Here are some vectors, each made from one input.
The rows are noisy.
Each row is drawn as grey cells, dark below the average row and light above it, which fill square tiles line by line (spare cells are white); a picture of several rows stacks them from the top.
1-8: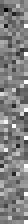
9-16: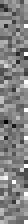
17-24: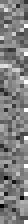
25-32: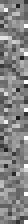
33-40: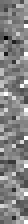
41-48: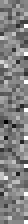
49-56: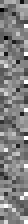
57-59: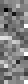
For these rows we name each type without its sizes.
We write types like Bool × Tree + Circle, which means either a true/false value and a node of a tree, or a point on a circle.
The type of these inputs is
Bool × Tree.
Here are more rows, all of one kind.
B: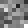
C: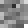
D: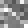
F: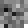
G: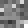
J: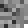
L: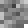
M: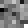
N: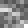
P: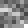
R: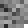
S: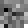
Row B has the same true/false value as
D, G, N and P.
